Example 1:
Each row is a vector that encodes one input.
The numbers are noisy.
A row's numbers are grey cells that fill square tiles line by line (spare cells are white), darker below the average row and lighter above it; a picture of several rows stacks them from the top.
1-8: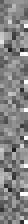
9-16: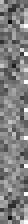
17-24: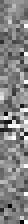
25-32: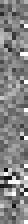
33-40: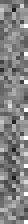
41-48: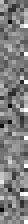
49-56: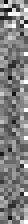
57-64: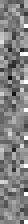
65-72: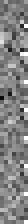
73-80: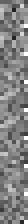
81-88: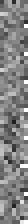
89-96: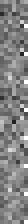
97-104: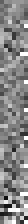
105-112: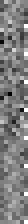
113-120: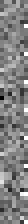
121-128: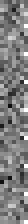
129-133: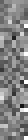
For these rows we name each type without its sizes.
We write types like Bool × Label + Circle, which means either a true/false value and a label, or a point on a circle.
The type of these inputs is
List(Line).
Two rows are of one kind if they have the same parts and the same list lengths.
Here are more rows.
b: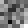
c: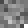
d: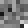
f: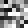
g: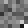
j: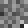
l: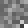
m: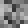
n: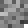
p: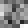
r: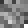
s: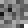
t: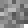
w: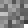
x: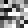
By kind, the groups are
b, m, p
c, d, g, j, l, n, r, s, t, w
f, x

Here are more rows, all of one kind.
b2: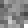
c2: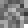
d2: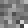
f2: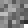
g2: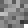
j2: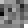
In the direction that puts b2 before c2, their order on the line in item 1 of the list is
j2, d2, b2, g2, f2, c2.
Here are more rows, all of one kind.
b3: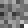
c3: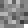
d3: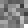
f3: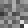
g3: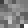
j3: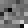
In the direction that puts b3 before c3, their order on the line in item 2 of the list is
b3, c3, f3, d3, j3, g3.
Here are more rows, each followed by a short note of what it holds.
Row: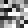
the empty list
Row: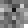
a list of one item
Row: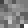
a list of two items
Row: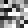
the empty list
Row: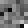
a list of two items
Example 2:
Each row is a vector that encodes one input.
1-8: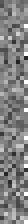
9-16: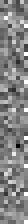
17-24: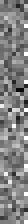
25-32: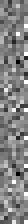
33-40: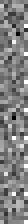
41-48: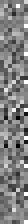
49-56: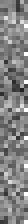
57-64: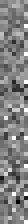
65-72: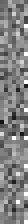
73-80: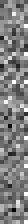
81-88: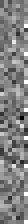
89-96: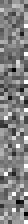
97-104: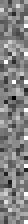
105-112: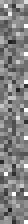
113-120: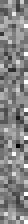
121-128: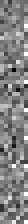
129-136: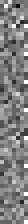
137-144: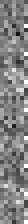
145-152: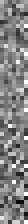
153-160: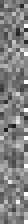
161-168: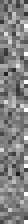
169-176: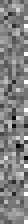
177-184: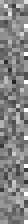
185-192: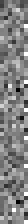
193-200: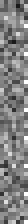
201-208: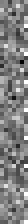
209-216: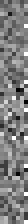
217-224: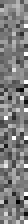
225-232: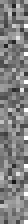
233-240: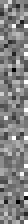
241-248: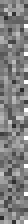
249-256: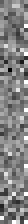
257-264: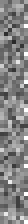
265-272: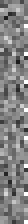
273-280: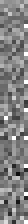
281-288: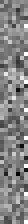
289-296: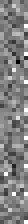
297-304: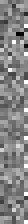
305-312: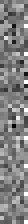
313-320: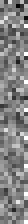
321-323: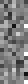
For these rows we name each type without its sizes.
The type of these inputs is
Bool × Bool × Bool × Bool × Line × Line.
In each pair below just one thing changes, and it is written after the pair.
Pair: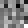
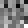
the place on one of the two lines
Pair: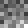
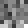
one of the four true/false values
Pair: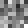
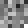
one of the four true/false values
